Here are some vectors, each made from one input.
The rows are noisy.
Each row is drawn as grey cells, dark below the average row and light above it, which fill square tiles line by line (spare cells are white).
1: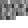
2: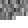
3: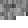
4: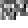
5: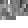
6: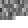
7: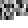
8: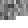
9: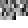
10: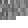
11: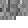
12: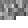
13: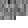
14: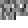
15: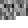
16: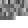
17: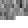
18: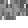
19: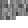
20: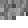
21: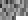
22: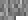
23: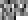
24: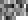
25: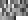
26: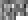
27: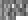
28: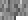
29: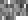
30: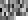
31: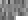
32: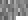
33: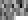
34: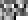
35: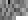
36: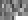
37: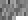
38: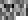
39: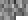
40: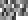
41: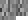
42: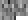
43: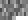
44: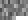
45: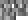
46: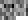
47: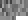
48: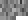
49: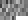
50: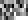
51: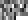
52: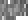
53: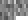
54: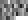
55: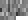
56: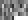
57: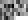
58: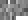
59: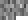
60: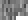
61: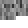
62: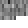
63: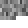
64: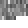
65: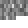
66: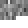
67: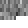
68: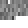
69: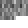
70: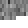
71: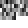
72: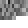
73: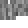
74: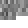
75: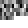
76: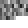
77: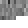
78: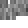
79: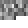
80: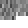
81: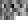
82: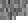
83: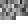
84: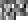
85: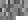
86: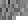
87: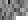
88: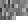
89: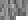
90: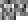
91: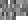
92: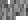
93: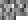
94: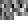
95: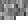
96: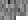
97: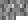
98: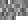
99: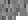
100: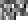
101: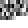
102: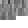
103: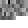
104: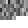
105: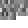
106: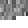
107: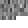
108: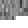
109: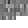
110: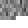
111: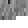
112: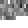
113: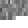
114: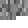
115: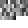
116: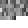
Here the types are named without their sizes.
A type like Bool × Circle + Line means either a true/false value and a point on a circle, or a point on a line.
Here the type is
Bool × Bool × Bool × (Label + Line) × Line.
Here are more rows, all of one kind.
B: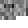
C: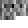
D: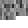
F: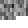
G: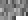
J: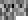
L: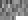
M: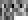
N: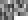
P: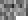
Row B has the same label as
F, G, J and P.
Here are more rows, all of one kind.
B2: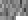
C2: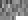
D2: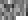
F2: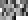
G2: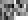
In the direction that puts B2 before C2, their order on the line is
D2, F2, G2, B2, C2.
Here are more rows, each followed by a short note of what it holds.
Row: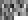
a label, a point on a line and three true/false values
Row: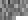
a point on each of two lines and three true/false values
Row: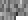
a point on each of two lines and three true/false values
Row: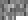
a point on each of two lines and three true/false values
